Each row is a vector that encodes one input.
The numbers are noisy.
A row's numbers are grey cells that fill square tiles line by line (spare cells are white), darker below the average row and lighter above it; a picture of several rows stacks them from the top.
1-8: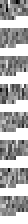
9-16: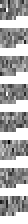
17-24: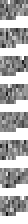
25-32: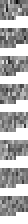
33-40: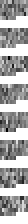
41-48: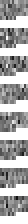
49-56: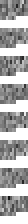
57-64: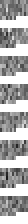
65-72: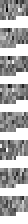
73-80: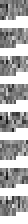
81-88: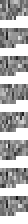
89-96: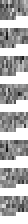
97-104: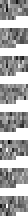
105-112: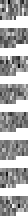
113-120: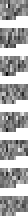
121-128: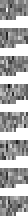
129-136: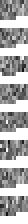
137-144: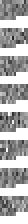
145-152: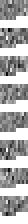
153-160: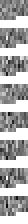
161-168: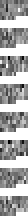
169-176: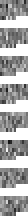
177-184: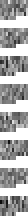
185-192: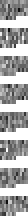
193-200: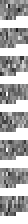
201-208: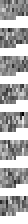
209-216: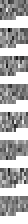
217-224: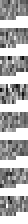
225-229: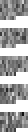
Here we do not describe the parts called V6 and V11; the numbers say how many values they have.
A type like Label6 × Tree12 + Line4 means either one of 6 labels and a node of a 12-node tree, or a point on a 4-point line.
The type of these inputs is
(Bool × V11 + V6) × Tree12.
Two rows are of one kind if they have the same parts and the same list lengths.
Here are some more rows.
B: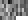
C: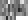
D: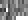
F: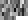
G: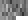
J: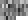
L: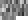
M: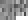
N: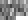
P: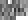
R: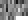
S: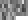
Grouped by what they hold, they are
B, F, G, L, R, S
C, D, J, M, N, P

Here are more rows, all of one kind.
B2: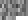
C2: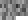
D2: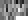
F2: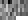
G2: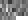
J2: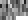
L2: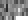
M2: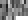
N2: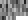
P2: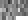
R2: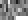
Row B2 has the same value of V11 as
M2 and N2.
